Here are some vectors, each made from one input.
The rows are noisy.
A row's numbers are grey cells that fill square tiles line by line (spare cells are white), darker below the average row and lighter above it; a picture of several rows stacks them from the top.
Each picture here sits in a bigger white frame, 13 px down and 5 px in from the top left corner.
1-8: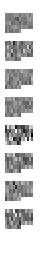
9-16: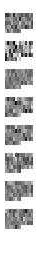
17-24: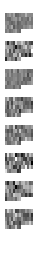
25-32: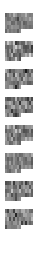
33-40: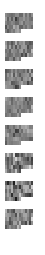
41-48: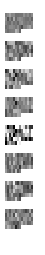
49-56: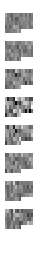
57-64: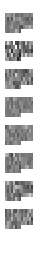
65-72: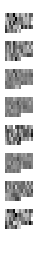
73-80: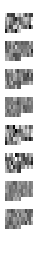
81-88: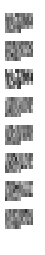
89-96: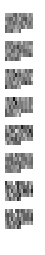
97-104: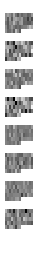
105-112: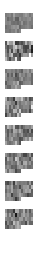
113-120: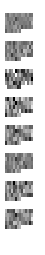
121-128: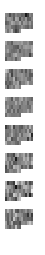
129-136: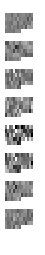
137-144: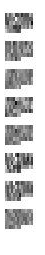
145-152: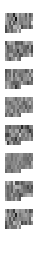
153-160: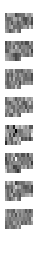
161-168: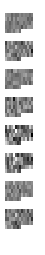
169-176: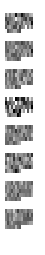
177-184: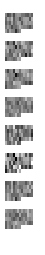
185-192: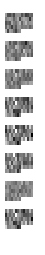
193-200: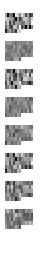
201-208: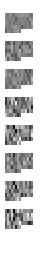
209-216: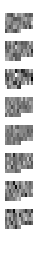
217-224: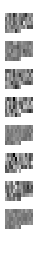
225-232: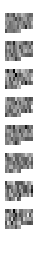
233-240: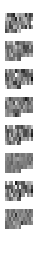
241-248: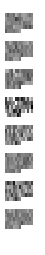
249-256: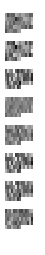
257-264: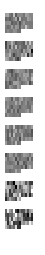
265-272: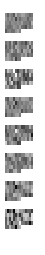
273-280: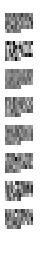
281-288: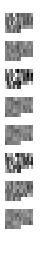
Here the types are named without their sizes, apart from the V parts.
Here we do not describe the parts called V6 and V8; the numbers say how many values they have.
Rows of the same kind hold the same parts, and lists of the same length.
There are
3 kinds of row.
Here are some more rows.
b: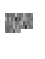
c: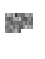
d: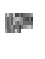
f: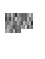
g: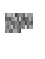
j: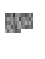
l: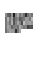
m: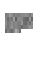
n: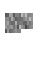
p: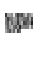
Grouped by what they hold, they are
b, p
c, d, g, m, n
f, j, l

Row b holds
a point on a line.
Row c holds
a point on a line, a true/false value and a value of V8.
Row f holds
a value of V6.
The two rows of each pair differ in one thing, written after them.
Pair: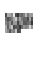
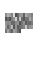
the true/false value
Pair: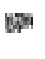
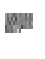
the true/false value
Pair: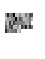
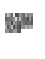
the place on the line
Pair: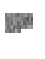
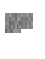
the value of V8
